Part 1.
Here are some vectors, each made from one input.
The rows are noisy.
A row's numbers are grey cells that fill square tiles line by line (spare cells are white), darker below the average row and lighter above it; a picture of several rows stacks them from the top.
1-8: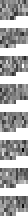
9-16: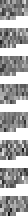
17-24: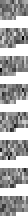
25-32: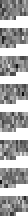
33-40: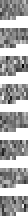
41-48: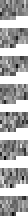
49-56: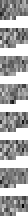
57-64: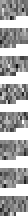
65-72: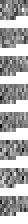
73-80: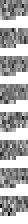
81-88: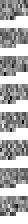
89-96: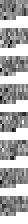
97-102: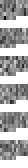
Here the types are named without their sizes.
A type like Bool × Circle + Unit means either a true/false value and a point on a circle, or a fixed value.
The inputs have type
Circle + Line.
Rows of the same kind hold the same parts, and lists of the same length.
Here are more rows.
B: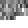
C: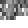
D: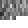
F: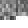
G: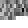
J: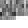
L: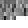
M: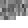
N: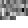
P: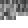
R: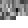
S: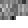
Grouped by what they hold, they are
B, C, F, G, N, P, R, S
D, J, L, M

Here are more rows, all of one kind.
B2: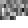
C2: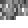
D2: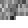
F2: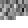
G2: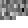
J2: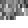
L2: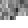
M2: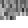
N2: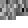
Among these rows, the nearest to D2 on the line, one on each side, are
C2 and L2.
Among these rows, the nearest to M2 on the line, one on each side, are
B2 and G2.
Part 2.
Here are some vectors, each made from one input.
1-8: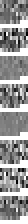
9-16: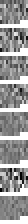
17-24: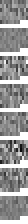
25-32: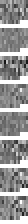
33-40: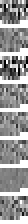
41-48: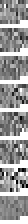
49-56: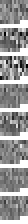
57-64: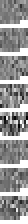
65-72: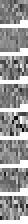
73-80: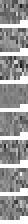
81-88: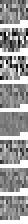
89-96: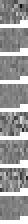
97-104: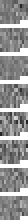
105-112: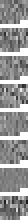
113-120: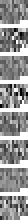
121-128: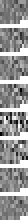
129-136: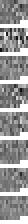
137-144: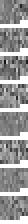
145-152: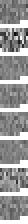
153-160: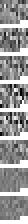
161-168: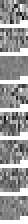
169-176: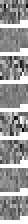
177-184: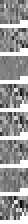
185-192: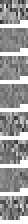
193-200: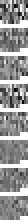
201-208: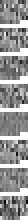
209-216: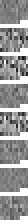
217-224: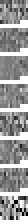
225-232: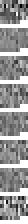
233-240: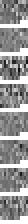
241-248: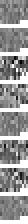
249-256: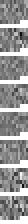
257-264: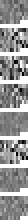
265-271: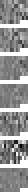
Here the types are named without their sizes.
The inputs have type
Bool × Label.
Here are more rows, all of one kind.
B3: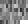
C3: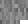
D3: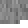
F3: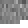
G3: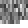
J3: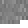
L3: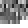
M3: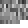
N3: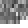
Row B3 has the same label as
F3, M3 and N3.
